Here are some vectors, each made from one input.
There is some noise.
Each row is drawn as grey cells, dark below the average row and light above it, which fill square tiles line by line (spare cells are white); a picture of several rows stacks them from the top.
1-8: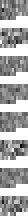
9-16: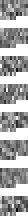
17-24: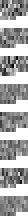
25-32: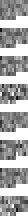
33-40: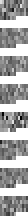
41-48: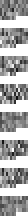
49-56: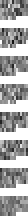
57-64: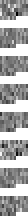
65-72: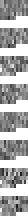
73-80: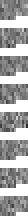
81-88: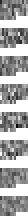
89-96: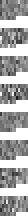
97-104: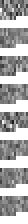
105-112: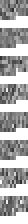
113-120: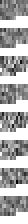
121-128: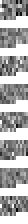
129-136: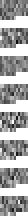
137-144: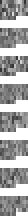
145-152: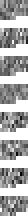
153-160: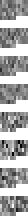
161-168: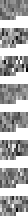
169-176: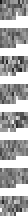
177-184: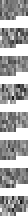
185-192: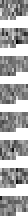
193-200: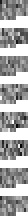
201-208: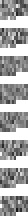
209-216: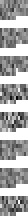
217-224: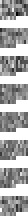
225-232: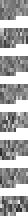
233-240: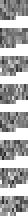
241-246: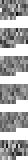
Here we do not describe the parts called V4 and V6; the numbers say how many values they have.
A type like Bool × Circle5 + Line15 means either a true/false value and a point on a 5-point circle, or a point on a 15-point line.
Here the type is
Line9 × (Tree10 + V6) + Line10 × V4.
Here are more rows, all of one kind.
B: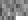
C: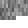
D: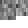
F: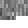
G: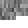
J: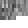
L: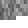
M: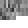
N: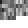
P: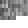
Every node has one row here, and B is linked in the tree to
C and L.
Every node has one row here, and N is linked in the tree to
F and P.
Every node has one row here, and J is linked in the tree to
P.
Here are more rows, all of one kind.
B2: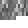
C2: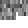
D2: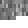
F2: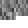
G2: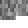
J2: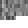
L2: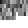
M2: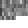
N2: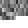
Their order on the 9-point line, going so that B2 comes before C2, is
M2, J2, F2, B2, C2, G2, D2, N2, L2.
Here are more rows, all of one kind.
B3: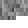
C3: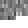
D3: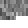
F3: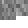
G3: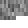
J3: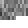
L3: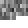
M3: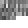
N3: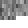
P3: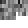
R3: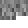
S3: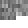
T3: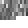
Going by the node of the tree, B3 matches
D3 and J3.
